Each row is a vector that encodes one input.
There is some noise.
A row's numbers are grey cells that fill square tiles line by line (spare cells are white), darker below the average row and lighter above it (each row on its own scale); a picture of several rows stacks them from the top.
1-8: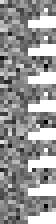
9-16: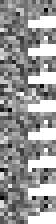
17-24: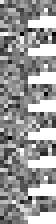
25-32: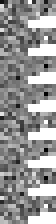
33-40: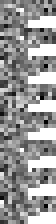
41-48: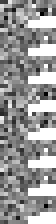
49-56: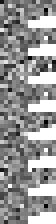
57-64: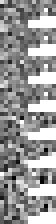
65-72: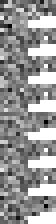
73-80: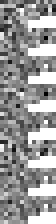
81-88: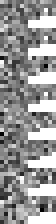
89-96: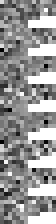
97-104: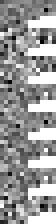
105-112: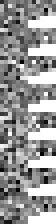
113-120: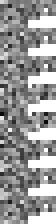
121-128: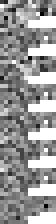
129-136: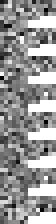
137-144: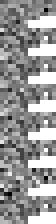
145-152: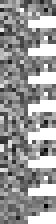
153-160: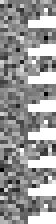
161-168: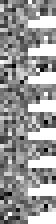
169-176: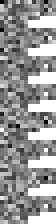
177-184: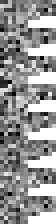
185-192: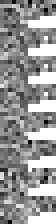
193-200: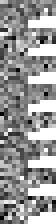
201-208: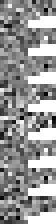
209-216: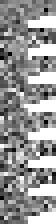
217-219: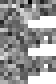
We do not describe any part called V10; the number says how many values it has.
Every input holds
either a point on a 7-point line and a true/false value, or a point on an 8-point line and a value of V10.
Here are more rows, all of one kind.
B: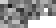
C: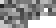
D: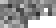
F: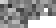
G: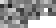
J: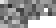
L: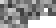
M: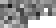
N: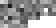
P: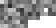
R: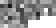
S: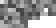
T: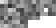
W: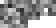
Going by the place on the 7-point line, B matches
F, G and J.
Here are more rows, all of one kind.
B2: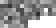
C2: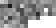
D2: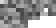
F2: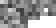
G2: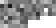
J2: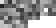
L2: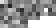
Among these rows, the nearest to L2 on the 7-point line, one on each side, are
F2 and G2.
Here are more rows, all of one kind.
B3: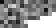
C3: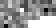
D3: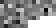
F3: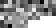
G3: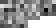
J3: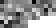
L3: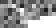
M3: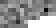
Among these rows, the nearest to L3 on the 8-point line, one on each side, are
C3 and F3.
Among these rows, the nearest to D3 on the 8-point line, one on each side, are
J3 and M3.
